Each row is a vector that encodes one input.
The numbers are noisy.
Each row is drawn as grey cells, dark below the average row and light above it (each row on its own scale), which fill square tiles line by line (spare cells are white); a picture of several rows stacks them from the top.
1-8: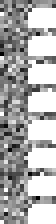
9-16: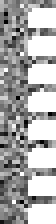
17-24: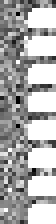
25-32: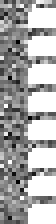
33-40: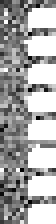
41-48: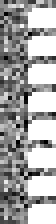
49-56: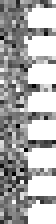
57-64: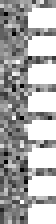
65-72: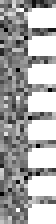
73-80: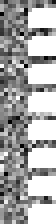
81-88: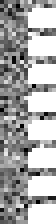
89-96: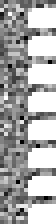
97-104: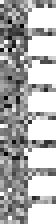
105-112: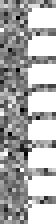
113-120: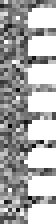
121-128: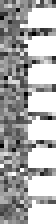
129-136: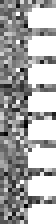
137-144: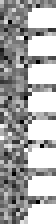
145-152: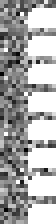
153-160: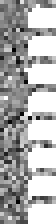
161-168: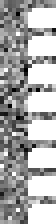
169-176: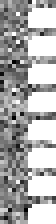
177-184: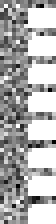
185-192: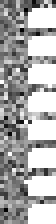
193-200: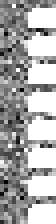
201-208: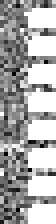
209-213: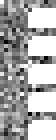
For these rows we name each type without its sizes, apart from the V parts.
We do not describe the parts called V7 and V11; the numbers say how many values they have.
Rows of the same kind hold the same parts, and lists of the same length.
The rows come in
2 kinds.
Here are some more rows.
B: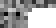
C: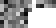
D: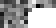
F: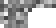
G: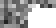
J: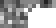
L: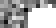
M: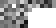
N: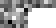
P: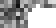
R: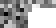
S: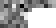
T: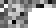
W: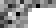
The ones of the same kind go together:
B, C, D, G, J, M, N, P, R, S, T, W
F, L

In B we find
a true/false value, a value of V7 and a value of V11.
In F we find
a label and a value of V7.
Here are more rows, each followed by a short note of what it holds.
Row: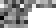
a true/false value, a value of V7 and a value of V11
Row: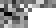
a true/false value, a value of V7 and a value of V11
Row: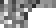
a label and a value of V7
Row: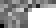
a true/false value, a value of V7 and a value of V11
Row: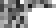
a true/false value, a value of V7 and a value of V11
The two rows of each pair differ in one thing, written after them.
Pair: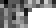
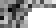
the value of V7
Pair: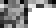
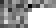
the value of V7
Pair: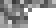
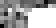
the value of V11
